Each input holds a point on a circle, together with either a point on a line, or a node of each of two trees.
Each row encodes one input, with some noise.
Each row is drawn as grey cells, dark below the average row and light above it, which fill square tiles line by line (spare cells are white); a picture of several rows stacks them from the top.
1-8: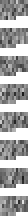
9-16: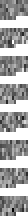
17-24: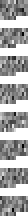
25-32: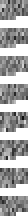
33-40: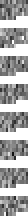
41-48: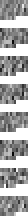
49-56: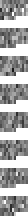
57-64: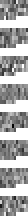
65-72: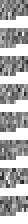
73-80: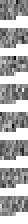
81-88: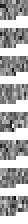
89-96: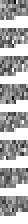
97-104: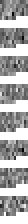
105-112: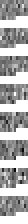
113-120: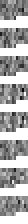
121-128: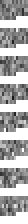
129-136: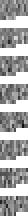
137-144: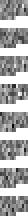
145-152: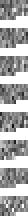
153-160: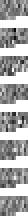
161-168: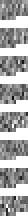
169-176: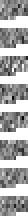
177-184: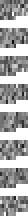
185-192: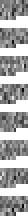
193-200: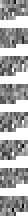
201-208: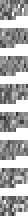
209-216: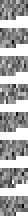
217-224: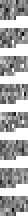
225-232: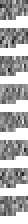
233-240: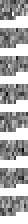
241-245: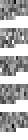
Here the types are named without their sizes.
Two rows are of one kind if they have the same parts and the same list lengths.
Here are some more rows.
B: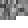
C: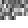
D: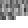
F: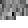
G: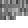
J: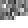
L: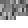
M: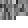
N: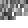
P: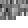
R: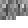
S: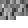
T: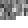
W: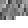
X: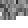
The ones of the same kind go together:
B, D, F, G, L, M, P, R, S, T, W, X
C, J, N

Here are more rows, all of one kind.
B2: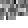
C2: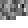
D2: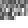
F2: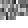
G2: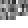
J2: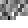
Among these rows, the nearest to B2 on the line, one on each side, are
D2 and F2.
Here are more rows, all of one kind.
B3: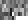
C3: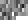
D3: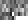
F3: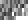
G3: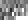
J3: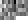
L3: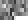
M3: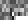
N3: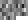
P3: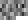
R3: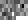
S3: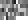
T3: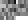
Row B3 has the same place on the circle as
D3, G3 and M3.
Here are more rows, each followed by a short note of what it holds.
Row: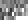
a point on a circle and a point on a line
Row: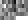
a point on a circle and a point on a line
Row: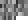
a point on a circle and a node of each of two trees
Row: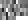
a point on a circle and a point on a line
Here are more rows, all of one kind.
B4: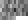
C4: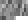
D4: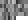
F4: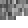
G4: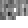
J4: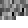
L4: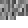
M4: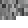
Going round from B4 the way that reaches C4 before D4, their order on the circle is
B4, C4, G4, F4, D4, M4, J4, L4.
